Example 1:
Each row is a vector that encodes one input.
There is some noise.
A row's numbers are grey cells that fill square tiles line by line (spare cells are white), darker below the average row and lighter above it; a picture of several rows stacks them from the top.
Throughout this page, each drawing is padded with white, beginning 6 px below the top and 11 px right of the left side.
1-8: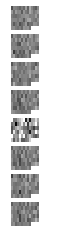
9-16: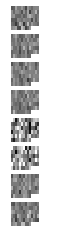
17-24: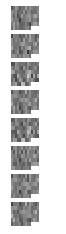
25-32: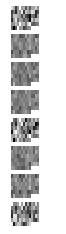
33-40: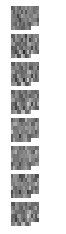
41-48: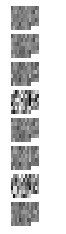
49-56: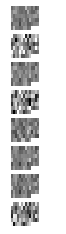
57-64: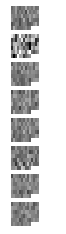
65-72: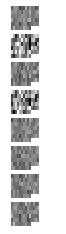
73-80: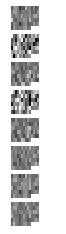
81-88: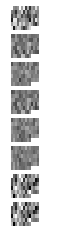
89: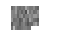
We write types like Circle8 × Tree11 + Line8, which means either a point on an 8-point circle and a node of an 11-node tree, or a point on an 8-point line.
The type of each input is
(Bool × Bool × Bool + Unit) × Line4 + Line5.
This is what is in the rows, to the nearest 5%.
About 80% of them hold a point on a 4-point line, together with either a fixed value, or three true/false values. The rest hold a point on a 5-point line.
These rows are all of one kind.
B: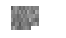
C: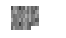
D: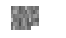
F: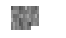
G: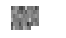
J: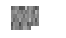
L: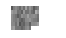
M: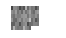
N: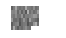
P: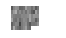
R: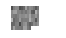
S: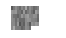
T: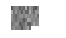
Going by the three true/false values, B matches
J, P and R.
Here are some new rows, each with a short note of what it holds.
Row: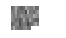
a point on a 4-point line and three true/false values
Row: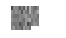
a point on a 4-point line and three true/false values
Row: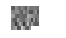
a point on a 4-point line
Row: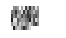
a point on a 5-point line
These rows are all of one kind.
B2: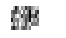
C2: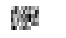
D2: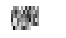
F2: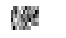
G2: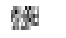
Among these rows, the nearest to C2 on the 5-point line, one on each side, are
B2 and F2.
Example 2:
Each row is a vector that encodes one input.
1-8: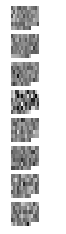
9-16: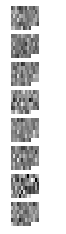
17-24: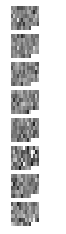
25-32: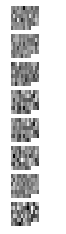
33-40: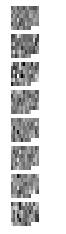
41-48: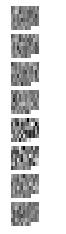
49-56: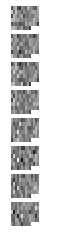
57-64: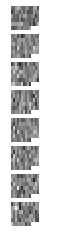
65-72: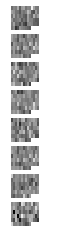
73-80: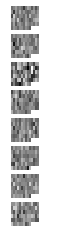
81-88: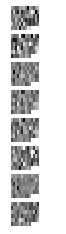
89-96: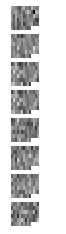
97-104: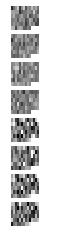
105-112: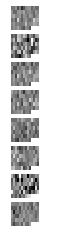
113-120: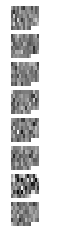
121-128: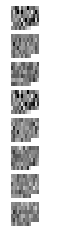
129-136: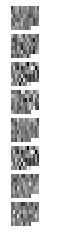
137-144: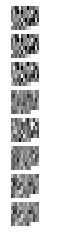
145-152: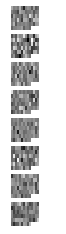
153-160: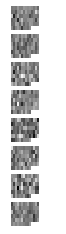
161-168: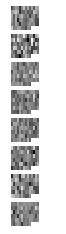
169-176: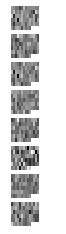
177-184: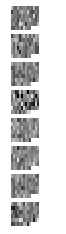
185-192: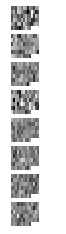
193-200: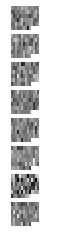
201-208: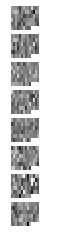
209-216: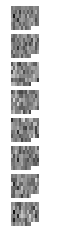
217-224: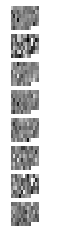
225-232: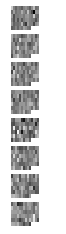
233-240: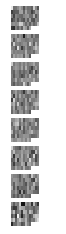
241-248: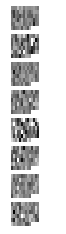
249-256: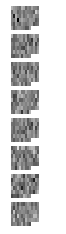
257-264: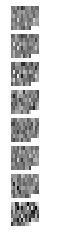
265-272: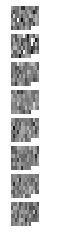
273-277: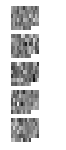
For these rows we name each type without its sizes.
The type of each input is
Label × (Tree + Unit) + Line.
